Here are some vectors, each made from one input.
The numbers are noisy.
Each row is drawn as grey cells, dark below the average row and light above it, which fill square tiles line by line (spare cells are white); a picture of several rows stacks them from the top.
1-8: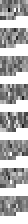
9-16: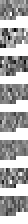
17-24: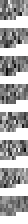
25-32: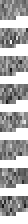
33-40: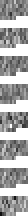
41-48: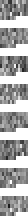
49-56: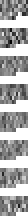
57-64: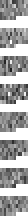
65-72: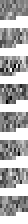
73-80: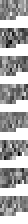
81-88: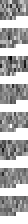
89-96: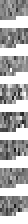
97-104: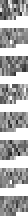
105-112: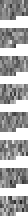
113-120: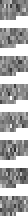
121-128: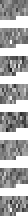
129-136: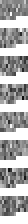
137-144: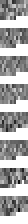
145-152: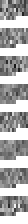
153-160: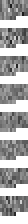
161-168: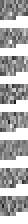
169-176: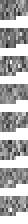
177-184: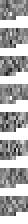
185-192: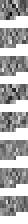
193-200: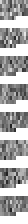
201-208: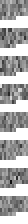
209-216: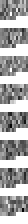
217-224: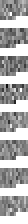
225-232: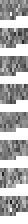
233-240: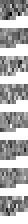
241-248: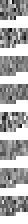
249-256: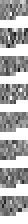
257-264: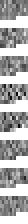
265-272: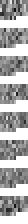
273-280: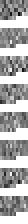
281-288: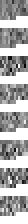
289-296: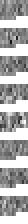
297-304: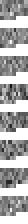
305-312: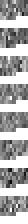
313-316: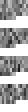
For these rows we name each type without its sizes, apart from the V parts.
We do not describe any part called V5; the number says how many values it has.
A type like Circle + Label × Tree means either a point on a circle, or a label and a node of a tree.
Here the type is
((Bool × Bool × Bool + Tree) × Line + V5) × Line.
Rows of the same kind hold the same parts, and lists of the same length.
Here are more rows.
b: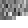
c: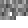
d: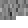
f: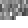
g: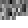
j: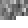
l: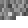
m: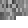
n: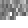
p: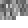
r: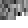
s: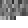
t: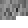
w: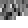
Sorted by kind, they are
b, g, r, w
c, d, j, l, n, p, s
f, m, t

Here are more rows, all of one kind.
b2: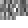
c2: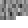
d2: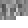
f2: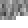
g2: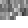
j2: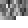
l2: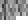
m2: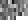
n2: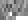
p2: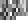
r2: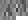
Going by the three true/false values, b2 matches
g2, j2 and l2.
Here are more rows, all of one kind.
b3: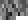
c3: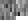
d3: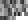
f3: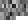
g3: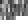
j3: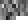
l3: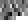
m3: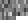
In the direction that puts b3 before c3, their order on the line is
f3, l3, j3, b3, g3, d3, c3, m3.
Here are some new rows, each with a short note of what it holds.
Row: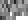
a point on each of two lines and a node of a tree
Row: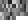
a point on a line and a value of V5
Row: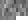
a point on each of two lines and a node of a tree
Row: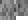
a point on each of two lines and three true/false values
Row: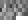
a point on each of two lines and a node of a tree
